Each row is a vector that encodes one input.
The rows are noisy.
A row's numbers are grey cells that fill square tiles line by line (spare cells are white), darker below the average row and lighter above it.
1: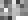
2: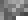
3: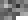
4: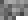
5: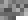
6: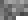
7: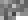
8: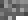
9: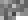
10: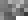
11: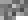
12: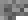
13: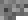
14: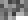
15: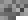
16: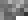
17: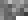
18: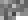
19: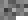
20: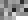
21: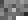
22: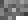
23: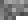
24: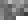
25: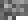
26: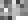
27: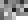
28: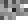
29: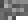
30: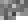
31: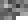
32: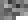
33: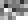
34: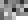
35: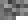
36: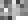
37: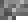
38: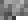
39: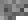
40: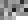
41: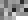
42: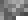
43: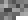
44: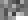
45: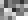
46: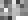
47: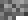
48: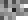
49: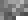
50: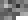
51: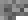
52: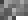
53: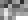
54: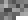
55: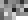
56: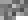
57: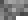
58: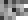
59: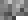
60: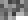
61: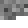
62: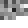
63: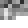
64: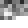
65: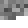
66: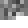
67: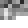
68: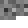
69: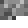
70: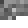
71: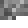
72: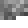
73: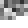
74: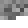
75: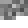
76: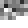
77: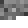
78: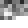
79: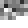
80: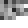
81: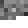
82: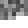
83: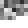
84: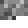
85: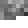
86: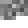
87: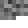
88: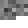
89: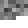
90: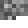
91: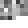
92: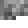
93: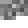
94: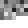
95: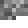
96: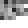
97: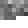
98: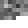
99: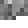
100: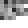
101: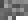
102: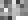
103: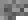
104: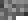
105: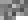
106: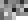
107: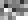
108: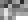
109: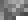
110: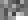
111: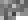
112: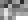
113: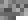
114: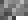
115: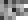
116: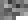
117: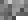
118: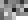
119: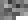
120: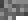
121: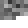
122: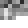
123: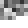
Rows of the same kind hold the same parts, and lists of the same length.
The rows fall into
5 kinds.
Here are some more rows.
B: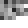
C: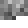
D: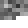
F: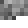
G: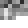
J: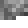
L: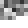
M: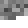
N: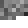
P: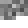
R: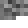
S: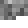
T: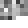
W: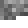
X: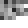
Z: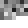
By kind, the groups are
B, G, L, X, Z
C, F, J, N, S, W
D, M, R
P
T

